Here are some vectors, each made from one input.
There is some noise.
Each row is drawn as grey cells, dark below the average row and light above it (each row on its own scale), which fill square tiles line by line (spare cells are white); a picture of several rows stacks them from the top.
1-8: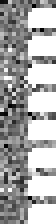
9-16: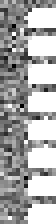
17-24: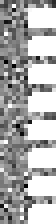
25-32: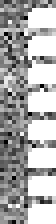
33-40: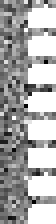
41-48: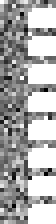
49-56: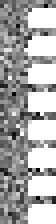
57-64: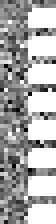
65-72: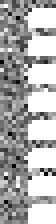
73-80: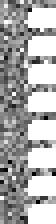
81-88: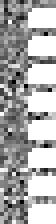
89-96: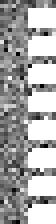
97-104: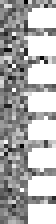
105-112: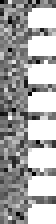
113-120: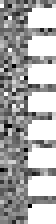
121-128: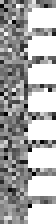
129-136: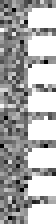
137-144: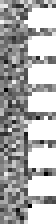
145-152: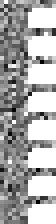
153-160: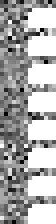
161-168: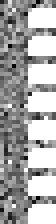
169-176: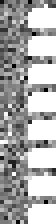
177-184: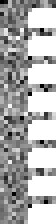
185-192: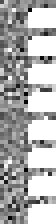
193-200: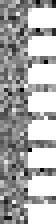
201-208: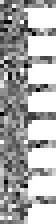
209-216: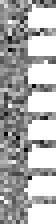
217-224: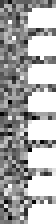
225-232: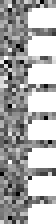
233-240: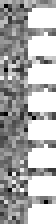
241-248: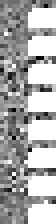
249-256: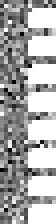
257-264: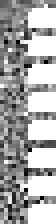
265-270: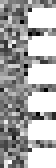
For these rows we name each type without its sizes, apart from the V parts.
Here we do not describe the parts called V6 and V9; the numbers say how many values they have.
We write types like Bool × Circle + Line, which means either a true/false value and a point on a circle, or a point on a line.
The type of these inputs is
Bool × V9 + Label × V6.
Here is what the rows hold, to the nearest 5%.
About 45% of them hold a label and a value of V6. The rest hold a true/false value and a value of V9.
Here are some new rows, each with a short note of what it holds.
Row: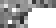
a label and a value of V6
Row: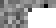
a label and a value of V6
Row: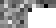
a label and a value of V6
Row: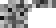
a true/false value and a value of V9
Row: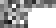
a true/false value and a value of V9
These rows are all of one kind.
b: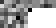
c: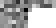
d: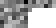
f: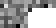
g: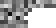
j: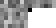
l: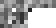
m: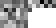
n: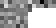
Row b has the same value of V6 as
j and l.
